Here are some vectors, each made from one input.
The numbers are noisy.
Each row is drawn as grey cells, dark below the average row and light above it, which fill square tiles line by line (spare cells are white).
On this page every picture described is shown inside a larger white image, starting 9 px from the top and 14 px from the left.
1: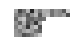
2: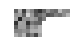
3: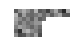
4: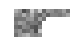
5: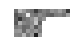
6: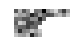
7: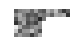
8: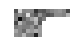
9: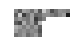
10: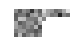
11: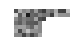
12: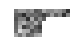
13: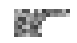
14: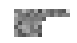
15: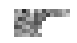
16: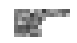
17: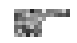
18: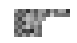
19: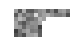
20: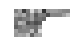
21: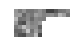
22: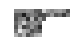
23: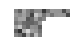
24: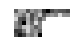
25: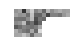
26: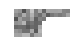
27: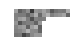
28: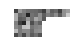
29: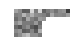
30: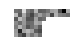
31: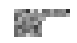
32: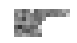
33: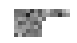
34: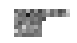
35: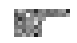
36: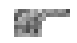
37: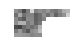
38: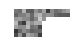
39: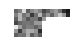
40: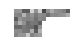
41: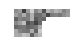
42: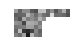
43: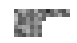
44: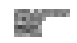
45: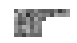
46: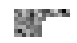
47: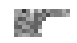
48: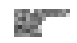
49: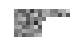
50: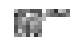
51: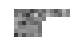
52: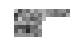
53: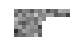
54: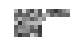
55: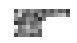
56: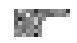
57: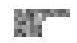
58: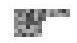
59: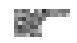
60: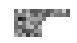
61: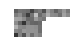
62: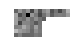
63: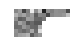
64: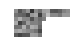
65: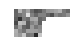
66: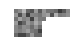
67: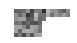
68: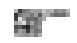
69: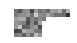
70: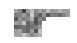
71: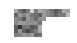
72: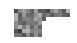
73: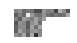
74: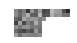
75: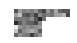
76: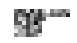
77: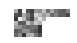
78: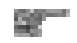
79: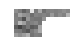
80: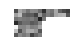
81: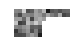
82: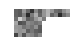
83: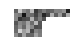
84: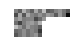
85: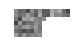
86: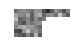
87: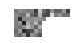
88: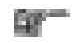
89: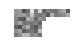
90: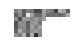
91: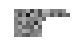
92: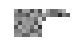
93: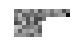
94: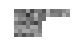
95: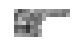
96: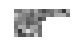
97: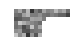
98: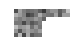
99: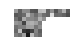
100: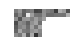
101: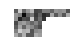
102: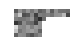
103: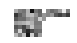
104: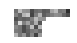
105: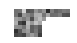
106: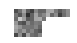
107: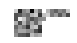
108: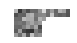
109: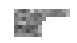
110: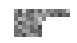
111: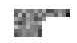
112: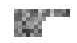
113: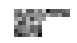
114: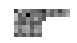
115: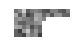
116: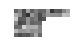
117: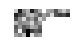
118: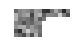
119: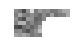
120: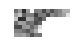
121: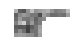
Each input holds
either one of 5 labels and a true/false value, or a point on a 5-point line, or a list of up to three points on a 4-point line.
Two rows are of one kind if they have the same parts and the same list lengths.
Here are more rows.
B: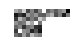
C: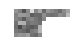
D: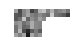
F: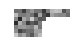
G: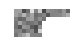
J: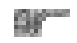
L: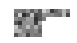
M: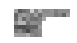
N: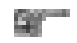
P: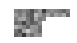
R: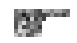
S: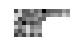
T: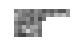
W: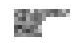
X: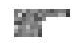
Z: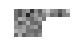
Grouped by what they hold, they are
B, R
C, G, J, M, N, W
D, F
L, X
P, S, T
Z

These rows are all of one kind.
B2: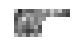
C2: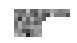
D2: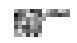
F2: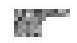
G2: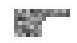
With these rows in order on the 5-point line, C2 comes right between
B2 and G2.
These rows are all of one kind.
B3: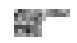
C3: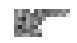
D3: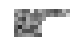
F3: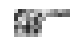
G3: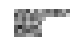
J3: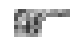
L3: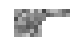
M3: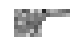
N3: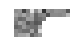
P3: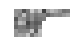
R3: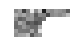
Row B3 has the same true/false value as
C3, D3 and G3.
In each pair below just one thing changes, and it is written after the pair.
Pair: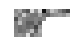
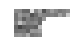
the true/false value
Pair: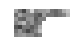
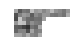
the label
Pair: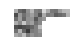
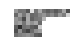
the label
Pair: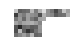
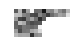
the label
